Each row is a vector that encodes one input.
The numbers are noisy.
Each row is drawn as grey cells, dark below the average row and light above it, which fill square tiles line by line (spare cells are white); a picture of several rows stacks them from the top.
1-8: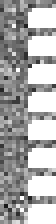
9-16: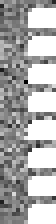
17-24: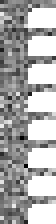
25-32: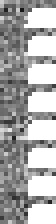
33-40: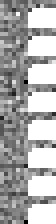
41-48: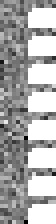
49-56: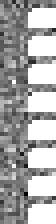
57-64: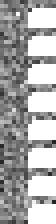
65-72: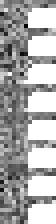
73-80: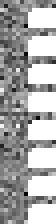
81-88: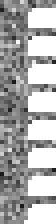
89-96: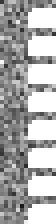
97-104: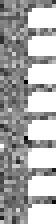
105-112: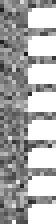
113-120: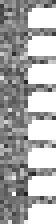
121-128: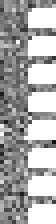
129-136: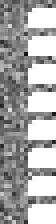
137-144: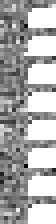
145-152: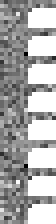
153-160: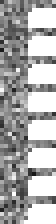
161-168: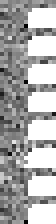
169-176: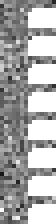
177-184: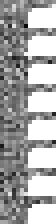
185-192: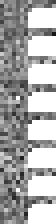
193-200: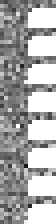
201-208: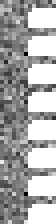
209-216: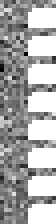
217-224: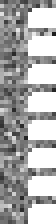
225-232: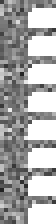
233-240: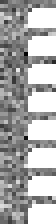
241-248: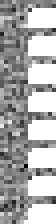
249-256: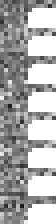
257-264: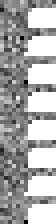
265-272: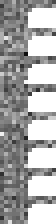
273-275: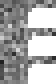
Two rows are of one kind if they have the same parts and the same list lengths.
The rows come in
2 kinds.
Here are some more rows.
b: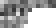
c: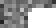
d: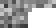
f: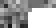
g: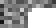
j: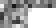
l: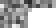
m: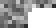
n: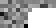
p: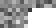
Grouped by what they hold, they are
b, c, d, f, g, m, n, p
j, l

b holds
a point on an 11-point circle.
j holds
a fixed value.
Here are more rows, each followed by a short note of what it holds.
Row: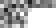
a fixed value
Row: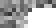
a point on an 11-point circle
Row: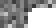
a point on an 11-point circle
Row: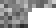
a point on an 11-point circle
